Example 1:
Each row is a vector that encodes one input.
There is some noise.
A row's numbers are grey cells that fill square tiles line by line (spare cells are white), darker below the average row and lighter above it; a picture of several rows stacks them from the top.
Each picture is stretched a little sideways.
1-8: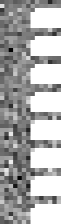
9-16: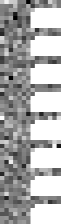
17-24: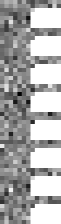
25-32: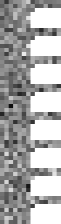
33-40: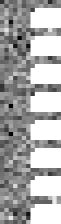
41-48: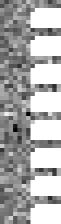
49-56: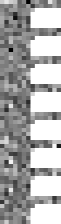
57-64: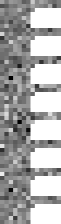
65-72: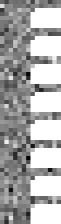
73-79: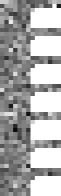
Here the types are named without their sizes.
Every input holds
a label, together with either a point on a circle, or a fixed value.
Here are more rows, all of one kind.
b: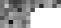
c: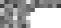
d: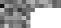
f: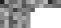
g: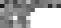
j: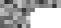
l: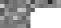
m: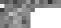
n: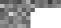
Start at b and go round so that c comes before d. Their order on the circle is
b, g, c, j, d, f, l, m, n.
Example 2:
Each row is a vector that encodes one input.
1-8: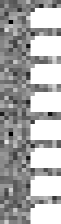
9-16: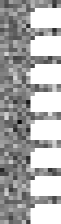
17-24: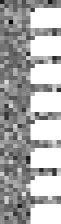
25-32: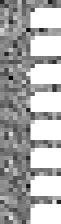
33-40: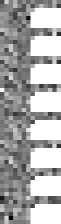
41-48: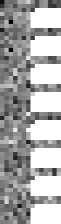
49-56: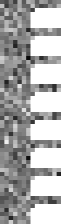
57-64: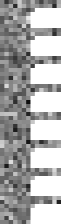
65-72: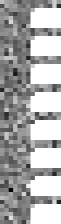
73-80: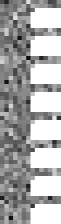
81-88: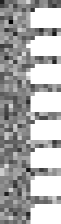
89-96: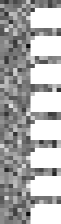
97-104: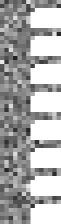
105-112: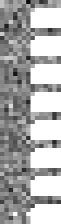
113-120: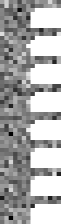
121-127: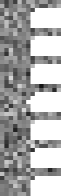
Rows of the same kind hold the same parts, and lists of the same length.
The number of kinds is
2.
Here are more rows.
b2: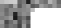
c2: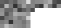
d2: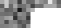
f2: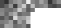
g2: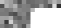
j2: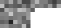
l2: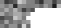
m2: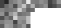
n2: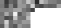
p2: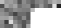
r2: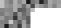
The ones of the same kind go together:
b2, d2, g2, p2, r2
c2, f2, j2, l2, m2, n2

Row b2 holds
one of 7 labels.
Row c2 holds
a point on a 9-point circle and one of 7 labels.
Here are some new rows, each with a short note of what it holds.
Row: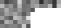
a point on a 9-point circle and one of 7 labels
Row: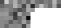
one of 7 labels
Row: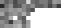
a point on a 9-point circle and one of 7 labels
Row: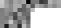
one of 7 labels
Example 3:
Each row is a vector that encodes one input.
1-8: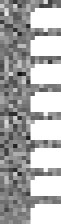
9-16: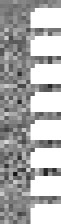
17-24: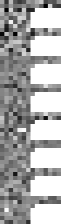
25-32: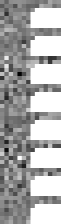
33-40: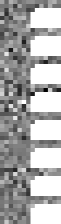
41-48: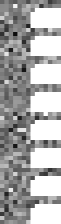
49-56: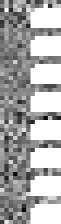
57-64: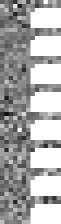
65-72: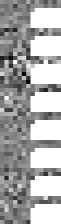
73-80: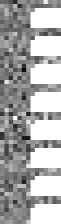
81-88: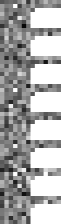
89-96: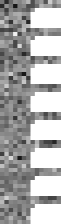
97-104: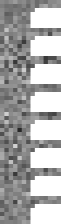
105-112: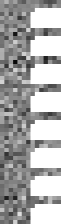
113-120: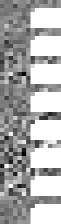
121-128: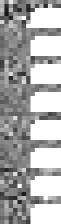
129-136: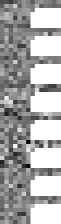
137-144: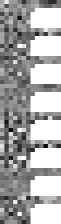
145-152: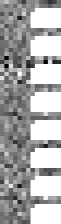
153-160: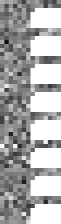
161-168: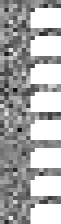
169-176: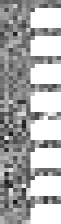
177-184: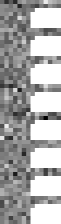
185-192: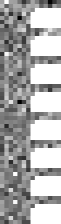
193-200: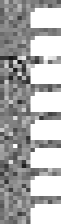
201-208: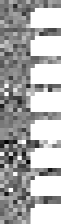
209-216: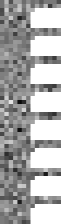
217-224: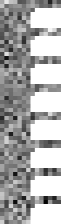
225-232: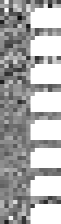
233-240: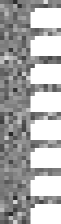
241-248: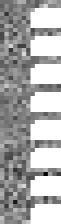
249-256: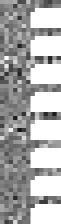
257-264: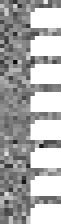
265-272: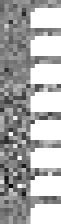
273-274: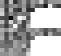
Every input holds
either a point on a 5-point line, or three true/false values.
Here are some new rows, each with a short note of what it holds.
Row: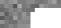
three true/false values
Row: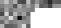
three true/false values
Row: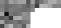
three true/false values
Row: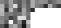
a point on a 5-point line
